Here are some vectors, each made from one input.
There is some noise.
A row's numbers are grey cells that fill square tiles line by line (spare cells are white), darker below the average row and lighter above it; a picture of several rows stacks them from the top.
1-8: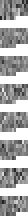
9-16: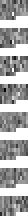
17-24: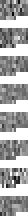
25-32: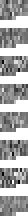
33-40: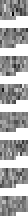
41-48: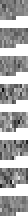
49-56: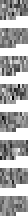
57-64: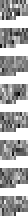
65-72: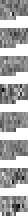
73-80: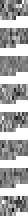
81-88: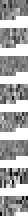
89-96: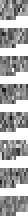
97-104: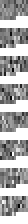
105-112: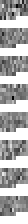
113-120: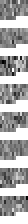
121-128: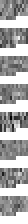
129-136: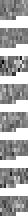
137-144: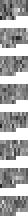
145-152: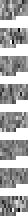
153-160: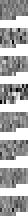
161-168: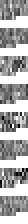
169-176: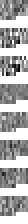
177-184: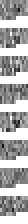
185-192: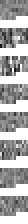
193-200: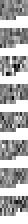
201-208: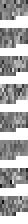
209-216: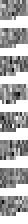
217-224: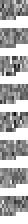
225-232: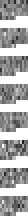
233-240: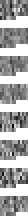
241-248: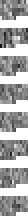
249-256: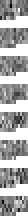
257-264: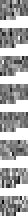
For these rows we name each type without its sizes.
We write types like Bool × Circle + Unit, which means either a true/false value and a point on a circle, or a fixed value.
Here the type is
(Circle + Unit) × Line.
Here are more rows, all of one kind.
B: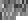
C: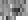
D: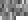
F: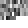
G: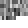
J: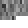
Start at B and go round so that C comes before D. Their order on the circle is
B, G, F, J, C, D.
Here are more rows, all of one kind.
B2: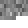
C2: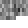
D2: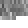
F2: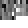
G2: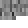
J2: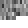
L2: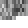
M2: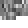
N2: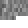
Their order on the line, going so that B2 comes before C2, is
F2, B2, G2, D2, C2, M2, J2, L2, N2.
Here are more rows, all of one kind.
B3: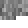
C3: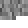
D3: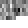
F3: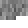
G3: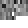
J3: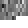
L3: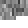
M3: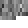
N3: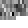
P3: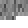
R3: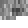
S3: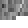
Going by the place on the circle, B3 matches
J3, M3 and N3.
